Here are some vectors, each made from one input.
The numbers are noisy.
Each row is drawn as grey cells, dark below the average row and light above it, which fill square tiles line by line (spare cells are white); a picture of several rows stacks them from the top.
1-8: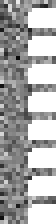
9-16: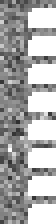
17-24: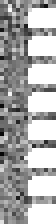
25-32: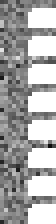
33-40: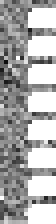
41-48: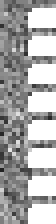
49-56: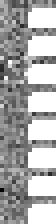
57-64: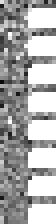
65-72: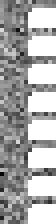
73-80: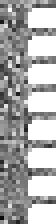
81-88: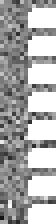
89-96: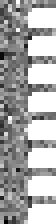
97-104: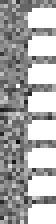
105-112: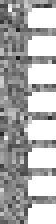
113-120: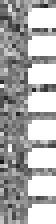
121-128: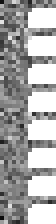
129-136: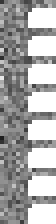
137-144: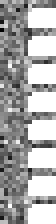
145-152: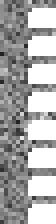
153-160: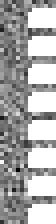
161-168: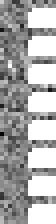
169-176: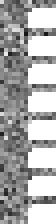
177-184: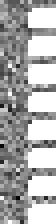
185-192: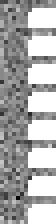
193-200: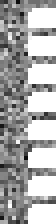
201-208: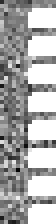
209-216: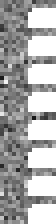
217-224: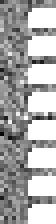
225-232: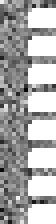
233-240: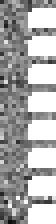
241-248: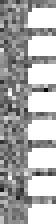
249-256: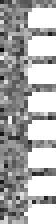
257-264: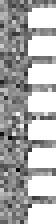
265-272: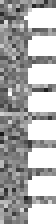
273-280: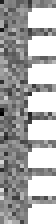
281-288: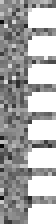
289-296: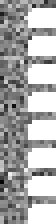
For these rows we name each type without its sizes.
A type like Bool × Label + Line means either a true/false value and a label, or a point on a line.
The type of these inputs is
Circle + List(Line).
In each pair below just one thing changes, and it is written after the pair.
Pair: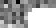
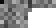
the place on the line in item 2 of the list
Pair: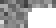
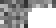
the place on the line in item 2 of the list
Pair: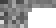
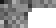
the place on the line in item 2 of the list
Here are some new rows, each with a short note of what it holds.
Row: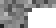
a list of one item
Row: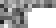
a point on a circle
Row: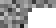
a list of one item
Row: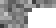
a list of one item
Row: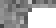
a list of one item
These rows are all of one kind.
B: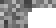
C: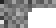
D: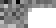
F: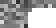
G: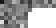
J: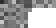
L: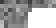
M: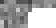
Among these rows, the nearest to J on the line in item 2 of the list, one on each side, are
B and F.
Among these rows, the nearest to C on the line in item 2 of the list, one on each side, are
G and M.
